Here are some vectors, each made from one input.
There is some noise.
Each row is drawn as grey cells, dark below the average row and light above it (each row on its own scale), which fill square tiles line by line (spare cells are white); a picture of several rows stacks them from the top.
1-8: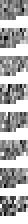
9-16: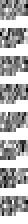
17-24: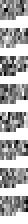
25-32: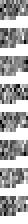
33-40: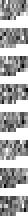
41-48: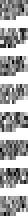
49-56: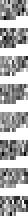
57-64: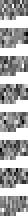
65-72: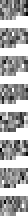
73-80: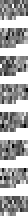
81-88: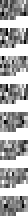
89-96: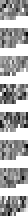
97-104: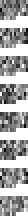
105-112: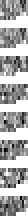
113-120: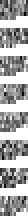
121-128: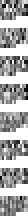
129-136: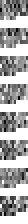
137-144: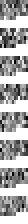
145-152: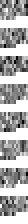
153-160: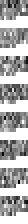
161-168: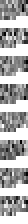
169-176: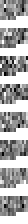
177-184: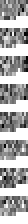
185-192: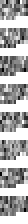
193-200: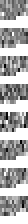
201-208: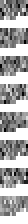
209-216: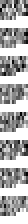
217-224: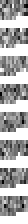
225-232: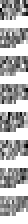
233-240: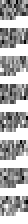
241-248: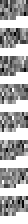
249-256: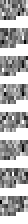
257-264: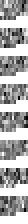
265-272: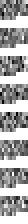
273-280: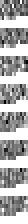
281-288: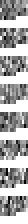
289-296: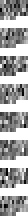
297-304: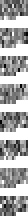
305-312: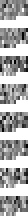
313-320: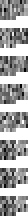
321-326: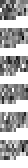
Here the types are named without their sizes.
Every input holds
a label and a true/false value, together with a list of points on a line.
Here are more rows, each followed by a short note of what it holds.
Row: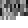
a label and a true/false value, together with a list of one item
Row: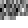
a label and a true/false value, together with a list of one item
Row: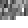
a label and a true/false value, together with the empty list
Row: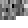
a label and a true/false value, together with a list of one item
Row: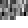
a label and a true/false value, together with the empty list
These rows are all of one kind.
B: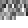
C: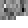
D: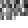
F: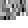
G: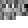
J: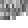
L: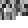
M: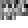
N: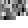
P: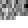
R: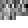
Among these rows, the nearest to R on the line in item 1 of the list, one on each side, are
B and D.
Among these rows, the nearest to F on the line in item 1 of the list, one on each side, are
J and L.
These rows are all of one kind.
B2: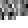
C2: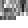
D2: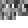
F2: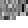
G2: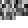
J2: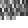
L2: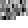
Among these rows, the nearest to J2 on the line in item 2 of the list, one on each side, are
C2 and L2.
